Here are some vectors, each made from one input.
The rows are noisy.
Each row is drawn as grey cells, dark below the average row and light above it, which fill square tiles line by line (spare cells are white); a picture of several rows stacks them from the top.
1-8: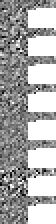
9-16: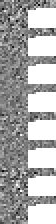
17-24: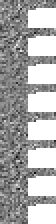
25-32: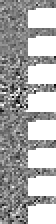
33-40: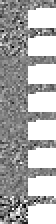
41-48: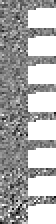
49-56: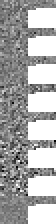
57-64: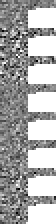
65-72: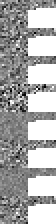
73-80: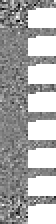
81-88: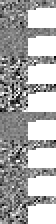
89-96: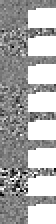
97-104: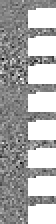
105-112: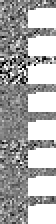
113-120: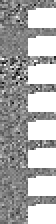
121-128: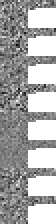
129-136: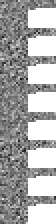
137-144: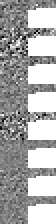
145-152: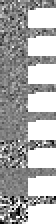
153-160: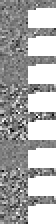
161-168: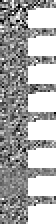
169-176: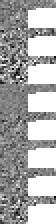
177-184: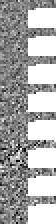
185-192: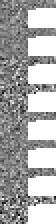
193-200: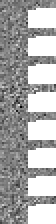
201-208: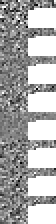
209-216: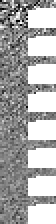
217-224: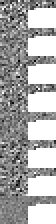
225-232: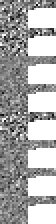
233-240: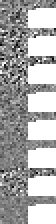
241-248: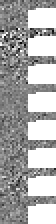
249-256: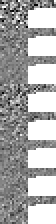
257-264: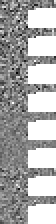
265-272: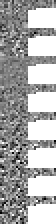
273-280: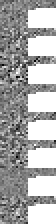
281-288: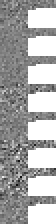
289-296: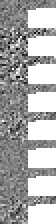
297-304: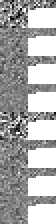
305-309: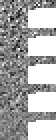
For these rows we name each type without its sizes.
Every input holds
a list of points on a circle.
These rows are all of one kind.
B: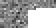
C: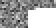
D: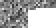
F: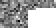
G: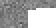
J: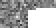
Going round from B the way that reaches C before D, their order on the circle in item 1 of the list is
B, C, G, F, D, J.
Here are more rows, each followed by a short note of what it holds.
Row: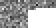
a list of one item
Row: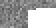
a list of three items
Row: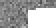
a list of two items
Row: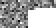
a list of two items
